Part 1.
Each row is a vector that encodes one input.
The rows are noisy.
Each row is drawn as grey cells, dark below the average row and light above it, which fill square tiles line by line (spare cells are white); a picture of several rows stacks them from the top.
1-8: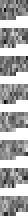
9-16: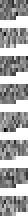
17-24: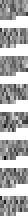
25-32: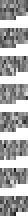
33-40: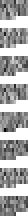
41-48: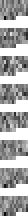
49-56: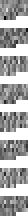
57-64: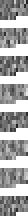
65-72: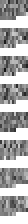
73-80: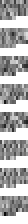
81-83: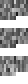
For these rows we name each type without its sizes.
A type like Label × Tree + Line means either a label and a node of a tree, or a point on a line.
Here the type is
Line.
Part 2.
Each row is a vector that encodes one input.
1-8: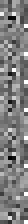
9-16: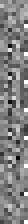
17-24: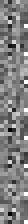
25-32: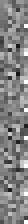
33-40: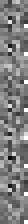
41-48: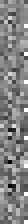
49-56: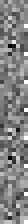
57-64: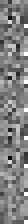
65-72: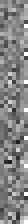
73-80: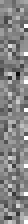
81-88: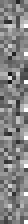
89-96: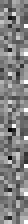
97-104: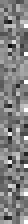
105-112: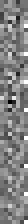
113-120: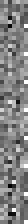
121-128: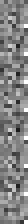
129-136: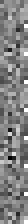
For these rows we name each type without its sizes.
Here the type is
Line.
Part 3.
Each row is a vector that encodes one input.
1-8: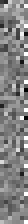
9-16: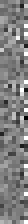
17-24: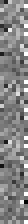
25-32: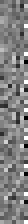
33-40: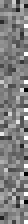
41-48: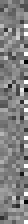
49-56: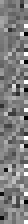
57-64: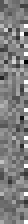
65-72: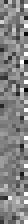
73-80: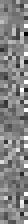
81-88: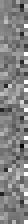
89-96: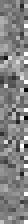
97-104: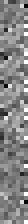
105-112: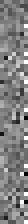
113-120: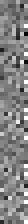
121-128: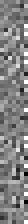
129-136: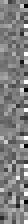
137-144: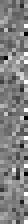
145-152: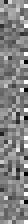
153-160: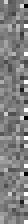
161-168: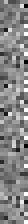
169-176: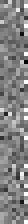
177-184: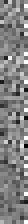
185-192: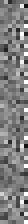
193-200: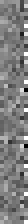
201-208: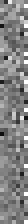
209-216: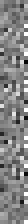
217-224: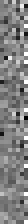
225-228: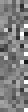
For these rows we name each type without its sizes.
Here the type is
Line.
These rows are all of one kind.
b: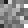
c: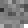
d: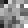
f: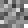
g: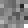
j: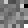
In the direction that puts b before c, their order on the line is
d, b, f, g, c, j.
